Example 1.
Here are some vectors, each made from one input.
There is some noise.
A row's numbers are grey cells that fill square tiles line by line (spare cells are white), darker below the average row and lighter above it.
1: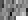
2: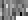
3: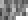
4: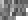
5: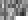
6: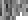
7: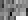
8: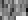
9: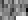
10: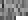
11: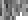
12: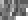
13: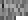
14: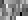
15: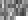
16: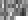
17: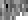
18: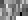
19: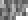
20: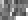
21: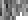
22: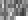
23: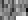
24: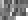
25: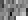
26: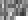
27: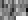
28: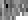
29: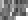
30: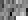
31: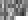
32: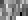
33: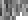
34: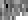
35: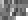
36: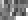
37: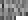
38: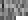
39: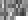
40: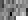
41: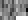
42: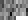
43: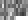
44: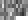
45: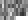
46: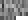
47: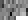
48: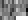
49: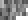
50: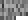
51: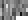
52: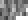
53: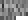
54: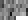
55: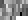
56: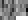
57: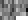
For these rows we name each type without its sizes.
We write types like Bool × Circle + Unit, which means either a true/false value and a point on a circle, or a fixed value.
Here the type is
Bool × Line.
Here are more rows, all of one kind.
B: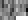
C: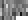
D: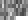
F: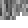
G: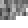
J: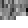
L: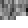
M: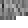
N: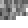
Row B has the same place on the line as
J and L.
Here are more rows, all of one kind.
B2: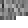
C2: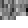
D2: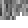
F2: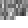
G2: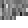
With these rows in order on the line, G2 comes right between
B2 and F2.
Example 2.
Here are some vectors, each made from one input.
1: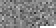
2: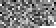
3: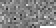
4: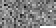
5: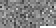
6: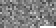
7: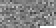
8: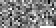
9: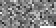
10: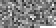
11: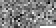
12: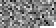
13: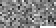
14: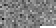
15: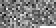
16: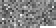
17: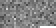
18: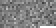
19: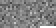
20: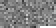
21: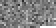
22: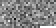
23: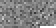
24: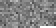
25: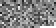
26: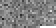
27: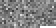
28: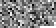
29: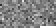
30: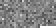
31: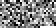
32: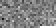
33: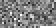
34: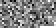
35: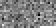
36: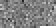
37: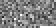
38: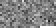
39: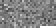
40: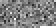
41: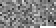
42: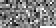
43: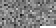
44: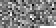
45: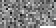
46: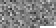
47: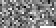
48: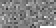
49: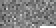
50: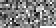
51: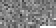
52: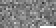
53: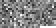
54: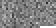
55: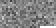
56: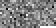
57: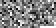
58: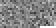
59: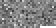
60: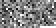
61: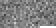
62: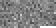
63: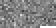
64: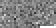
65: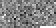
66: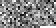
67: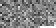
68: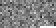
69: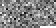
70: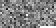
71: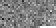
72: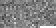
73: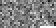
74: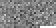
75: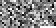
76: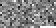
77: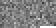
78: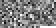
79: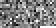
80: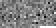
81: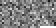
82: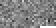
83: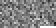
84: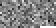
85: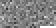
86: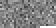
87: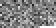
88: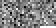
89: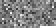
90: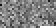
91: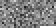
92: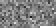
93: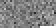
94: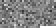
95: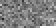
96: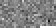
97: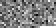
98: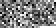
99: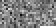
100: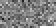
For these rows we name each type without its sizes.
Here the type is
List(Line).
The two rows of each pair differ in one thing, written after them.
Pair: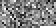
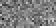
the place on the line in item 1 of the list
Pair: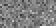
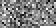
the place on the line in item 1 of the list
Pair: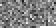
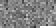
the place on the line in item 2 of the list
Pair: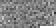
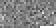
the place on the line in item 2 of the list
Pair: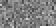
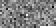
the place on the line in item 2 of the list
